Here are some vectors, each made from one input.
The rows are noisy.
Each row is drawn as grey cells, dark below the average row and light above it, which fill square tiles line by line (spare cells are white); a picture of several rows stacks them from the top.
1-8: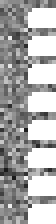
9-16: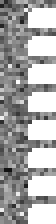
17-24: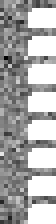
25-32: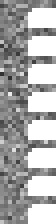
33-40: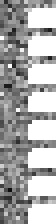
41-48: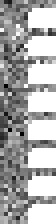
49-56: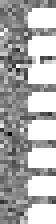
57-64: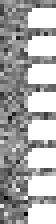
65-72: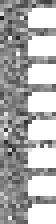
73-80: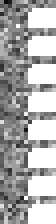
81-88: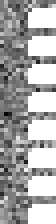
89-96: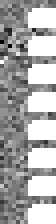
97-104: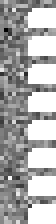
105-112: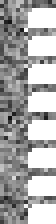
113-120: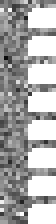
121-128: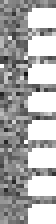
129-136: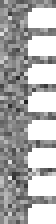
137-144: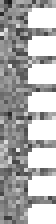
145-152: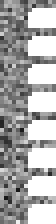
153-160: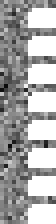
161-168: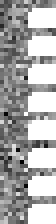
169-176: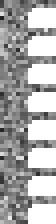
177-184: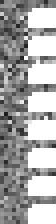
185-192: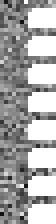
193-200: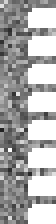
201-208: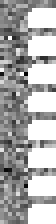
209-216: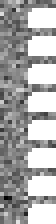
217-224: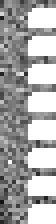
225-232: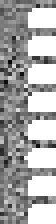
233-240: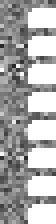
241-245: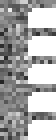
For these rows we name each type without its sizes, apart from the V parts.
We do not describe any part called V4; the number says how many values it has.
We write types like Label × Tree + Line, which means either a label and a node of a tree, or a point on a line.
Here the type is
Bool × Tree + Unit + V4 × V4.
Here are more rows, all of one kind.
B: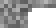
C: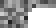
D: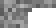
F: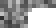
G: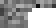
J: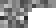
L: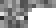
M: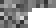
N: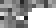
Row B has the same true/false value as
D and G.
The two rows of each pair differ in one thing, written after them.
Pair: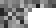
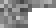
the node of the tree
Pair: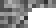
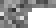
the node of the tree
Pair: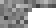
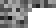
the true/false value
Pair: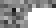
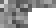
the node of the tree
